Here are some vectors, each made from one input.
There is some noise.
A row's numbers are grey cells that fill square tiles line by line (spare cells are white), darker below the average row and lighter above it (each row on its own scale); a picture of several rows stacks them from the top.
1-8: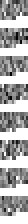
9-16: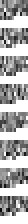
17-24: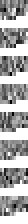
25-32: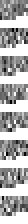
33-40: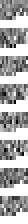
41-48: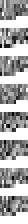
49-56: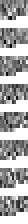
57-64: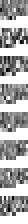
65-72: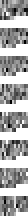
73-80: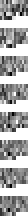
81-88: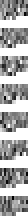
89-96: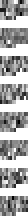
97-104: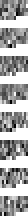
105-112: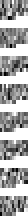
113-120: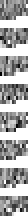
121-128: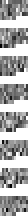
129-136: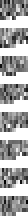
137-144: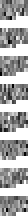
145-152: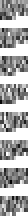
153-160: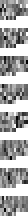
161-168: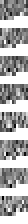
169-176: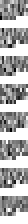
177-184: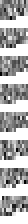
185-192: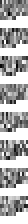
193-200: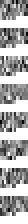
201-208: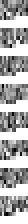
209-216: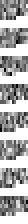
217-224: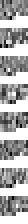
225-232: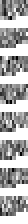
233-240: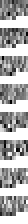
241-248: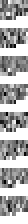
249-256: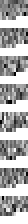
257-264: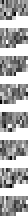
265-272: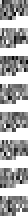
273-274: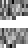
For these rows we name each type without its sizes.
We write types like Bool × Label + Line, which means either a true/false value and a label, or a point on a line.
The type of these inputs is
Bool × Label + Circle + Unit.
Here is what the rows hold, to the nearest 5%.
About 30% of them hold a point on a circle. About 5% of them hold a fixed value. The rest hold a label and a true/false value.
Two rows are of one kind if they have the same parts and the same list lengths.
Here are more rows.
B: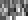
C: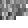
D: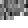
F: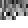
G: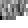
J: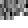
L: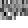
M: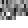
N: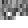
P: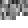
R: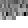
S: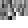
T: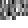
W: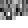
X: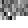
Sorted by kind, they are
B, F, P, R, T
C, G, L, M, N, S, W, X
D, J

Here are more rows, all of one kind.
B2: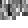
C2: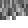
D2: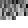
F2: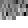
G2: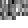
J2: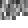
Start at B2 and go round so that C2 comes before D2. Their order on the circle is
B2, G2, C2, D2, F2, J2.
